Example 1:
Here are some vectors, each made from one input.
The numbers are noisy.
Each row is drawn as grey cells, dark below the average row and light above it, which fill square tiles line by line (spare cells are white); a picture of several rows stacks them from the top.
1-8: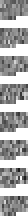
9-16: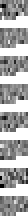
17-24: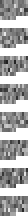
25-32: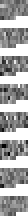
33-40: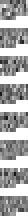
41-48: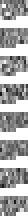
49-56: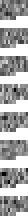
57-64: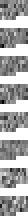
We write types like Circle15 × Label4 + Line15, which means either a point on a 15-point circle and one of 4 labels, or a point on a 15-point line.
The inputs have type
Line4 × (Tree9 + Unit).
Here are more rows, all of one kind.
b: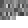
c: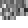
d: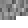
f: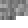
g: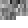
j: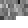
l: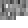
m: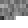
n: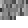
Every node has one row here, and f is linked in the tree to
g, l, m and n.
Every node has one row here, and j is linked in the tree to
m.
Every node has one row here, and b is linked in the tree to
l.
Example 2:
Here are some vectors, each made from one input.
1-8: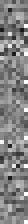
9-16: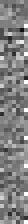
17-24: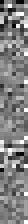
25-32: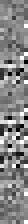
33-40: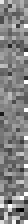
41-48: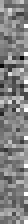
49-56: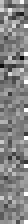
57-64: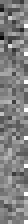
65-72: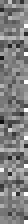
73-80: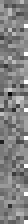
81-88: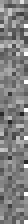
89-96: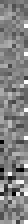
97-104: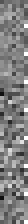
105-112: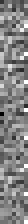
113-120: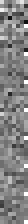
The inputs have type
Label8 + Tree10.
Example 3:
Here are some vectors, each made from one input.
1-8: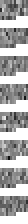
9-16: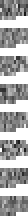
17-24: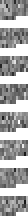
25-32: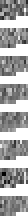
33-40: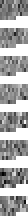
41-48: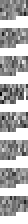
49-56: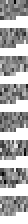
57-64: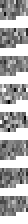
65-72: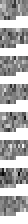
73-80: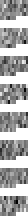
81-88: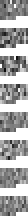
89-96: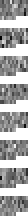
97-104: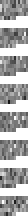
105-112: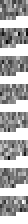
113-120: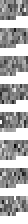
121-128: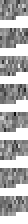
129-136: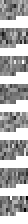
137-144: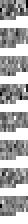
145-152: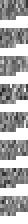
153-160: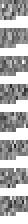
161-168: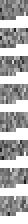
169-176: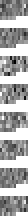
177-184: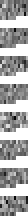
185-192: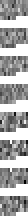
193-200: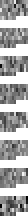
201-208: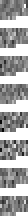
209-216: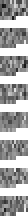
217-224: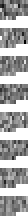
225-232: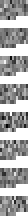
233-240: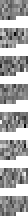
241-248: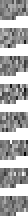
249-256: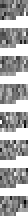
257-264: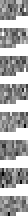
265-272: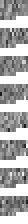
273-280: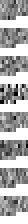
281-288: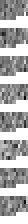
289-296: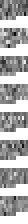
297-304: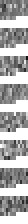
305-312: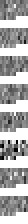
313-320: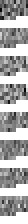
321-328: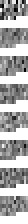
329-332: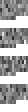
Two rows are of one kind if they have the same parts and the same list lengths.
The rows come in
2 kinds.
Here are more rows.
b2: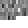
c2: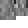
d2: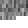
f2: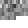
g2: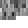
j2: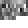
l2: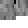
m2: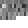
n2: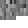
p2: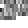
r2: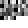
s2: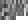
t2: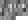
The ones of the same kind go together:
b2, c2, d2, f2, g2, j2, l2, m2, n2, p2, s2, t2
r2

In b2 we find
a point on a 19-point circle and a node of a 14-node tree.
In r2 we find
a fixed value.
